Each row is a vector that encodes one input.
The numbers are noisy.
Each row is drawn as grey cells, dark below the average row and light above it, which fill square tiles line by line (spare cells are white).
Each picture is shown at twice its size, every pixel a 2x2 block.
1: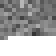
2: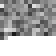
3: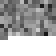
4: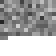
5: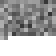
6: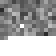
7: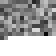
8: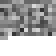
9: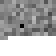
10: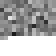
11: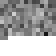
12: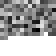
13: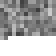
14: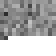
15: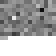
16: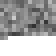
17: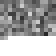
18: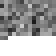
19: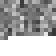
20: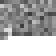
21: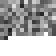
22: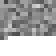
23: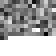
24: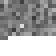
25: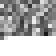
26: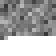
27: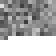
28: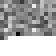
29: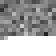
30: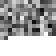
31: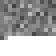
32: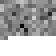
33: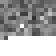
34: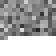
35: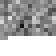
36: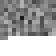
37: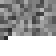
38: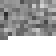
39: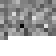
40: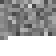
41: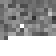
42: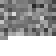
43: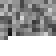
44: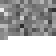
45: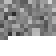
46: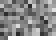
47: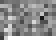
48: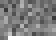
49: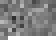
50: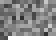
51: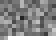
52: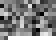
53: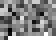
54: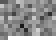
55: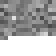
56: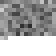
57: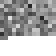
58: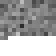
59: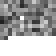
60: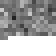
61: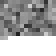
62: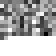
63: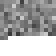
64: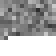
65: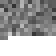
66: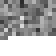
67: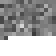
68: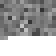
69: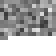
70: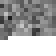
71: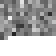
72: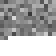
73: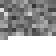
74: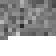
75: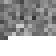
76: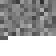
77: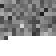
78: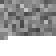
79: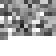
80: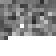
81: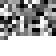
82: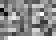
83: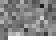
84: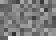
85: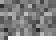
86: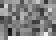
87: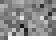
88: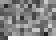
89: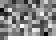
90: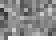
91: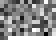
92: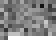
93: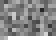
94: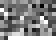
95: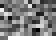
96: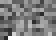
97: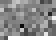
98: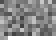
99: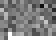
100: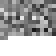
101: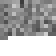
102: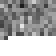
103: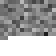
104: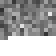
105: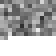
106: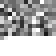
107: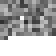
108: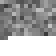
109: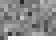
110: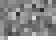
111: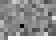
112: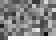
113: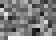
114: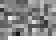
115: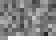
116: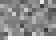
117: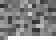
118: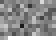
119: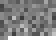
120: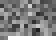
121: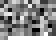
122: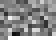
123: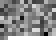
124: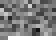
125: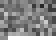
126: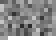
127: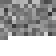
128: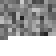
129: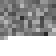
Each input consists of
a point on a 9-point line and a node of an 11-node tree, together with either a fixed value, or a node of an 11-node tree.
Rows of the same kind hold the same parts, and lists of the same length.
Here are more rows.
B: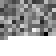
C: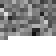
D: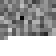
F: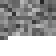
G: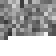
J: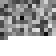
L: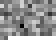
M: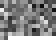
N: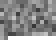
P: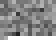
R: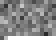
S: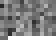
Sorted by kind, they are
B, C, D, F, J, M, R, S
G, L, N, P

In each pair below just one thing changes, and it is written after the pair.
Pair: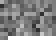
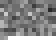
the place on the 9-point line
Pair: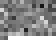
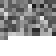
the node of the tree
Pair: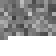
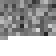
the node of the tree
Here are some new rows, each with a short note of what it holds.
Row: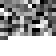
a point on a 9-point line and a node of an 11-node tree
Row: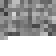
a point on a 9-point line and a node of each of two 11-node trees
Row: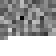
a point on a 9-point line and a node of an 11-node tree
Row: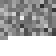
a point on a 9-point line and a node of each of two 11-node trees
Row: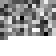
a point on a 9-point line and a node of an 11-node tree
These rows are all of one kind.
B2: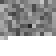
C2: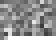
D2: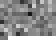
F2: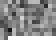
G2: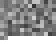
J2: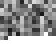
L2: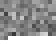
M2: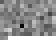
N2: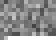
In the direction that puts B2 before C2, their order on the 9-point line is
F2, D2, J2, L2, N2, G2, M2, B2, C2.
